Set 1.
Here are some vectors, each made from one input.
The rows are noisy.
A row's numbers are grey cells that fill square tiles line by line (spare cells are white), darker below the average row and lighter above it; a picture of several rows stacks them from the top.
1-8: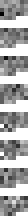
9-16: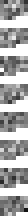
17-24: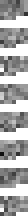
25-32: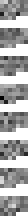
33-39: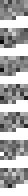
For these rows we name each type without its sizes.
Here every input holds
a point on each of two lines and a true/false value.
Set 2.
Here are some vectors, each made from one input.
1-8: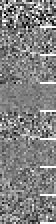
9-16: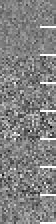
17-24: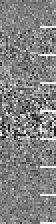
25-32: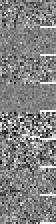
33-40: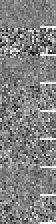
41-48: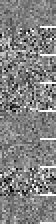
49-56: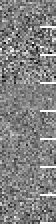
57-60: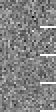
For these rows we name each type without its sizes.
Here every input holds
a label, together with either a fixed value, or four true/false values.
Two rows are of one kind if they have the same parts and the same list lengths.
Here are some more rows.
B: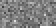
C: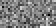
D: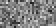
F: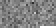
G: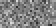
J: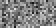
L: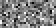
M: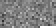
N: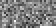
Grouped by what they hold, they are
B, C, D, F, G, J, L, N
M

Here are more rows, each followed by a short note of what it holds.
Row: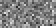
a label and four true/false values
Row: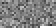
a label and four true/false values
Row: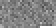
a label and four true/false values
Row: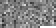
a label
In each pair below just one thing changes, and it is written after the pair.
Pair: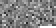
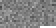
one of the four true/false values
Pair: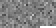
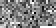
the label
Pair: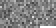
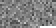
the label
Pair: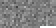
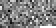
one of the four true/false values
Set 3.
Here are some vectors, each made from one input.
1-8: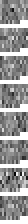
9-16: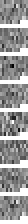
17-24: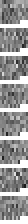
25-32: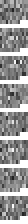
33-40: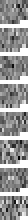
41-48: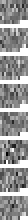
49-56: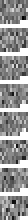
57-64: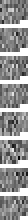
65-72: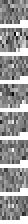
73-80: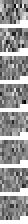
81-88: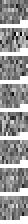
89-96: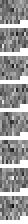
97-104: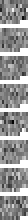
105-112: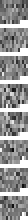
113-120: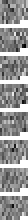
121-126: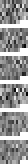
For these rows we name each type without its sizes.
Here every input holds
a true/false value, together with either a fixed value, or a node of a tree.
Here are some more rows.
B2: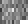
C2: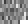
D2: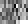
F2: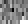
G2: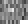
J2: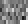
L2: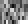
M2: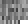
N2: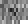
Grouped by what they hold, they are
B2, C2, F2, G2, J2, M2, N2
D2, L2

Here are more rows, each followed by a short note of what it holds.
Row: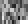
a true/false value
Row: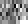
a true/false value
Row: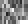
a true/false value
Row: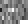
a node of a tree and a true/false value
